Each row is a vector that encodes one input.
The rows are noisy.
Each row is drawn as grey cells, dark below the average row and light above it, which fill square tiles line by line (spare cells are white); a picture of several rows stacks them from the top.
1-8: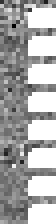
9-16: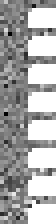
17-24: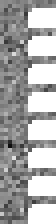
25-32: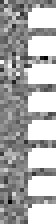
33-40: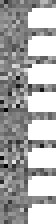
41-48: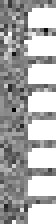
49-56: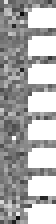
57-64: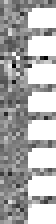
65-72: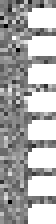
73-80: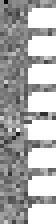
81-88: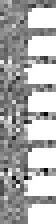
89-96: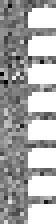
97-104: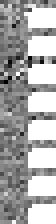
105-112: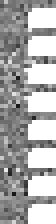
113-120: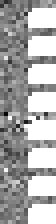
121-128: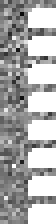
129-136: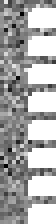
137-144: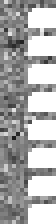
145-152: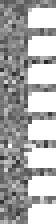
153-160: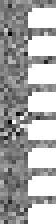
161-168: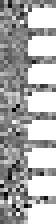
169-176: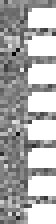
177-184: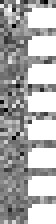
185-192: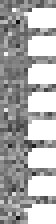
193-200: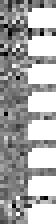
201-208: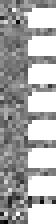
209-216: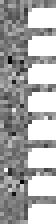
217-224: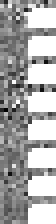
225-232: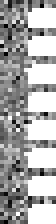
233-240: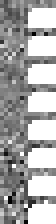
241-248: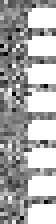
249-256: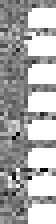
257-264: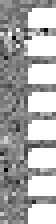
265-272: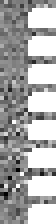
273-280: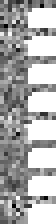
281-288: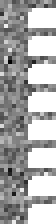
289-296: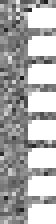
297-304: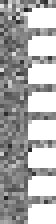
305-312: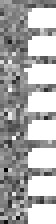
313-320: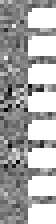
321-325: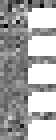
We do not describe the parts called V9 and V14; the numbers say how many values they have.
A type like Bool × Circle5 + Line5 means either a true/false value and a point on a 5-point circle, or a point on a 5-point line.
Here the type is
(Bool × Line5 + V14) × V9 + Line12.
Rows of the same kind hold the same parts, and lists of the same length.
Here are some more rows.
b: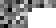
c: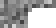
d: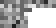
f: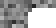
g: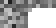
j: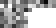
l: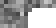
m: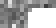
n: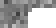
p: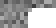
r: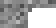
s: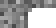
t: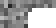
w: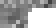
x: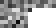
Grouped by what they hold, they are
b, d, j, x
c, f, g, l, n, p, s
m, r, t, w

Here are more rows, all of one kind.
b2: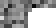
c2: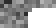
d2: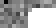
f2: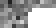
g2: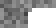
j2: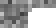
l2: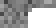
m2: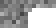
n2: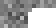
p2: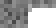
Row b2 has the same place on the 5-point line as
j2 and m2.
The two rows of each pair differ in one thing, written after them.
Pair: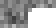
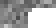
the true/false value
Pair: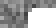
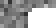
the place on the 5-point line
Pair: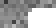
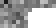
the value of V9
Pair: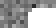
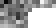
the true/false value
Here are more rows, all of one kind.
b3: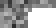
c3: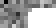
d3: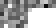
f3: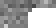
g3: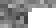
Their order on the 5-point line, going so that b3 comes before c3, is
f3, g3, d3, b3, c3.
